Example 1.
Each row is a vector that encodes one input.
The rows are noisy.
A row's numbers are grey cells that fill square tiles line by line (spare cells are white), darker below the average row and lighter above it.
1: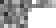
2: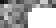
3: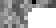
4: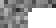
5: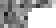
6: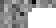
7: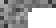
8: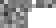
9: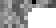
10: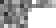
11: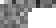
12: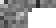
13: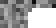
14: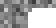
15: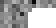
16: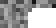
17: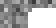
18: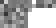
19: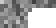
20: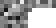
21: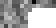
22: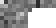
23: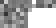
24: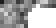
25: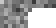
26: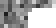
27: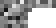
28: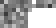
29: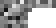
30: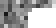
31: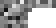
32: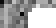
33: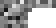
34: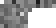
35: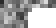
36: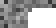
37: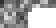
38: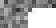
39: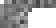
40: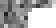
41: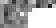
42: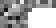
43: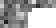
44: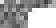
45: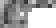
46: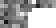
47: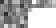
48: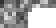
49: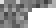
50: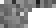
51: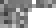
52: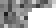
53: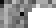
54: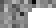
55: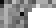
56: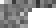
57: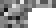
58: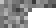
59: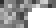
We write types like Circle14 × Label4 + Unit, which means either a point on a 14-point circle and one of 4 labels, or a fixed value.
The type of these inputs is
List2(Line6).
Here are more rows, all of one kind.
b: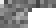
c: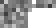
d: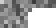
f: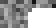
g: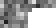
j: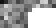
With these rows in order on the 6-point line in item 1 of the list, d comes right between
b and f.
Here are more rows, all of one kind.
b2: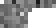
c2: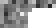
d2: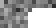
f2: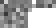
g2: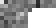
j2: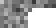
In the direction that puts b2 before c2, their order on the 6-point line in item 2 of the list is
b2, f2, c2, j2, d2, g2.
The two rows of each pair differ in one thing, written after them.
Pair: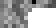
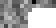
the place on the 6-point line in item 2 of the list
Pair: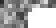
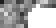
the place on the 6-point line in item 2 of the list
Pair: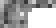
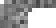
the place on the 6-point line in item 1 of the list
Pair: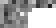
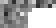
the place on the 6-point line in item 2 of the list
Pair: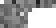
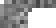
the place on the 6-point line in item 2 of the list
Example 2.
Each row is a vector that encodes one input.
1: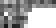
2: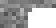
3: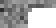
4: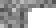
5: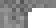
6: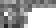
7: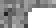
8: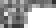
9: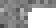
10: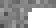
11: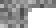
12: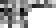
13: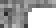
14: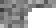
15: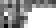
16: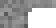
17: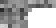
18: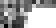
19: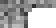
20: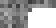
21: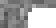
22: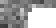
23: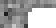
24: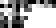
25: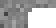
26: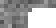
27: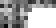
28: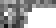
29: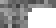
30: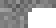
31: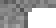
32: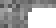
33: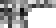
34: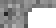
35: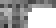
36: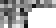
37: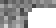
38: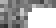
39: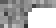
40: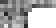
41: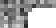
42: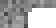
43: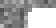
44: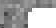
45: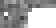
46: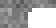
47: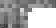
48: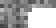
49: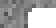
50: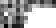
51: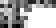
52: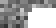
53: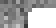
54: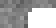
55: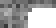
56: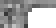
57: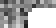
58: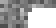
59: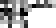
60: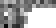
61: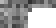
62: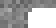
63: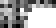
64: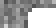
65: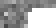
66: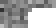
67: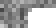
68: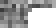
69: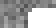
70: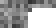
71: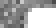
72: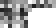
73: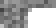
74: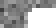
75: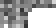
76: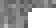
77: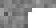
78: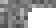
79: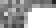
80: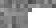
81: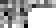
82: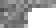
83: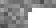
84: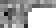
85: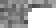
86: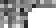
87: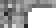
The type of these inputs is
Line7 + Line8.
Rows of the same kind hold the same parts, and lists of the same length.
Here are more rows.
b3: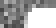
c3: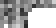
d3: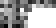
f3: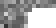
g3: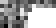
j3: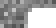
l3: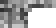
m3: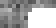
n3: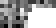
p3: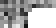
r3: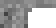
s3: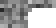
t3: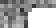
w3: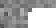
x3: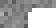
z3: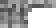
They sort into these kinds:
b3, f3, j3, l3, s3, z3
c3, d3, g3, m3, n3, p3, r3, t3, w3, x3

